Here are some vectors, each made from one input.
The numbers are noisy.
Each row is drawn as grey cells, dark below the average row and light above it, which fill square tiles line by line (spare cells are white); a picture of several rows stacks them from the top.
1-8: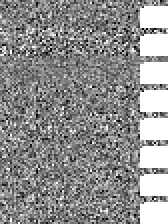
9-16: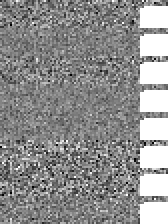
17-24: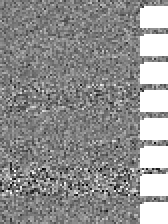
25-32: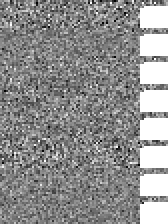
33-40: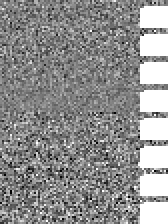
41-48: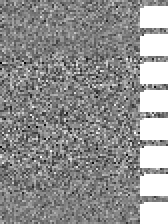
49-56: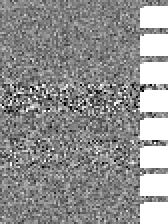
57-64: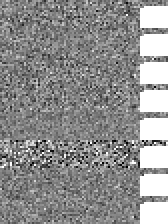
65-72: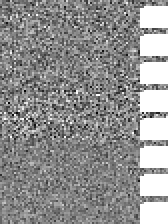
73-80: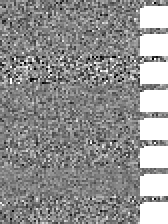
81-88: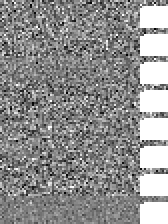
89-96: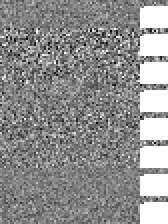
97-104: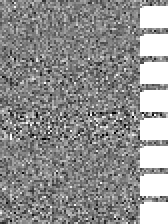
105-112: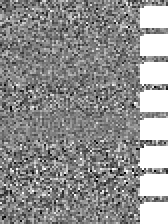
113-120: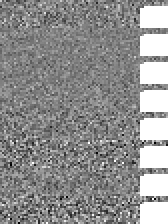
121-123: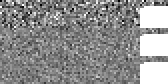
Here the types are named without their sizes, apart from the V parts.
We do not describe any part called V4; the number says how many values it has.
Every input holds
a list of items, each a true/false value and a value of V4.
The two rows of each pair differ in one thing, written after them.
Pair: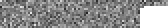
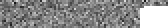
the true/false value in item 1 of the list
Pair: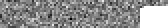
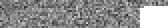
the value of V4 in item 2 of the list
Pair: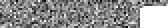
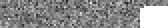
the true/false value in item 1 of the list
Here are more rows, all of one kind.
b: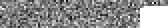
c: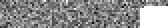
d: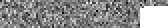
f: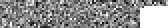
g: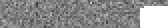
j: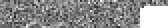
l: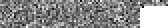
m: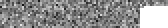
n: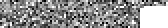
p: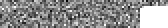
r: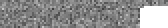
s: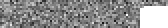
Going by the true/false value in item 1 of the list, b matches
d and f.
